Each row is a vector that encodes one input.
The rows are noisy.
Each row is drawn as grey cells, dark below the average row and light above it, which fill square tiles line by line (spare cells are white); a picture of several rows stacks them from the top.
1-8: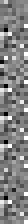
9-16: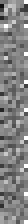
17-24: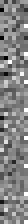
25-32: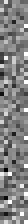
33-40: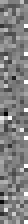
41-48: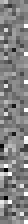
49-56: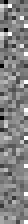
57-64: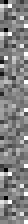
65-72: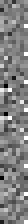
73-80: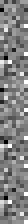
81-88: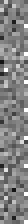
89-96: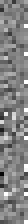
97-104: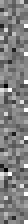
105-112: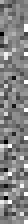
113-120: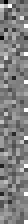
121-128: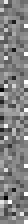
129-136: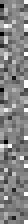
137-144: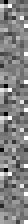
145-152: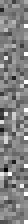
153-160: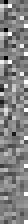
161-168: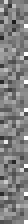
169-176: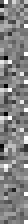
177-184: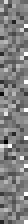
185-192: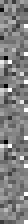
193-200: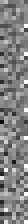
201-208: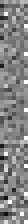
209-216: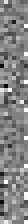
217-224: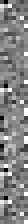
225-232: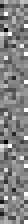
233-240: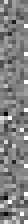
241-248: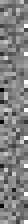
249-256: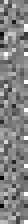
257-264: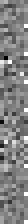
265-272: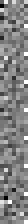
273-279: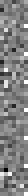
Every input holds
a true/false value, together with either a fixed value, or a node of a 10-node tree.
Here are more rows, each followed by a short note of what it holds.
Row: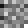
a node of a 10-node tree and a true/false value
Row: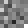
a node of a 10-node tree and a true/false value
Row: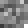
a node of a 10-node tree and a true/false value
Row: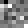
a true/false value
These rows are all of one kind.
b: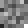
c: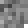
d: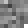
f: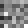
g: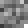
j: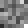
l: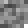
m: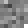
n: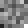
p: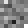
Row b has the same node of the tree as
f, j and n.
